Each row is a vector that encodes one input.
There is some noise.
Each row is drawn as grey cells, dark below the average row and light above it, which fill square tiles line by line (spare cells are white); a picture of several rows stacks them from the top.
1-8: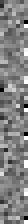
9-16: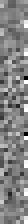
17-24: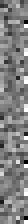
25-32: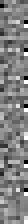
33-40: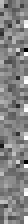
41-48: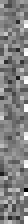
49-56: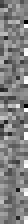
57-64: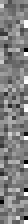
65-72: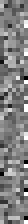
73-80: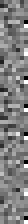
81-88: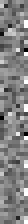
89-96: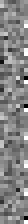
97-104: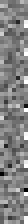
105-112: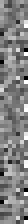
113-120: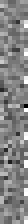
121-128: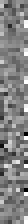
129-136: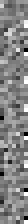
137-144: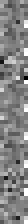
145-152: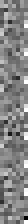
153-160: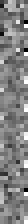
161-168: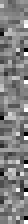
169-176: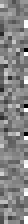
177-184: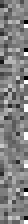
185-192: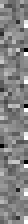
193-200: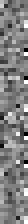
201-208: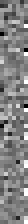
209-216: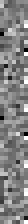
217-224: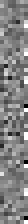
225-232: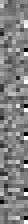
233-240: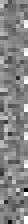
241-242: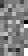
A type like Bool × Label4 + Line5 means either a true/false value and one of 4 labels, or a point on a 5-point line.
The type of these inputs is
(Bool × Line5 + Label5) × Line7.
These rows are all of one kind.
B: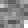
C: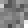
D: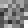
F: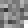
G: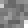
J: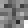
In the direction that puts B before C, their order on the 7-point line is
D, F, B, G, C, J.
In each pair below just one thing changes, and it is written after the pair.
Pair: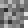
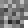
the place on the 5-point line
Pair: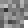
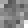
the place on the 7-point line
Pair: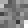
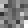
the place on the 7-point line
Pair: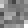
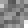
the place on the 5-point line
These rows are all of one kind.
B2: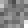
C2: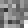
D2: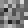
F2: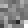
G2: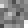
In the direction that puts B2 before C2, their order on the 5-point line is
D2, F2, B2, G2, C2.
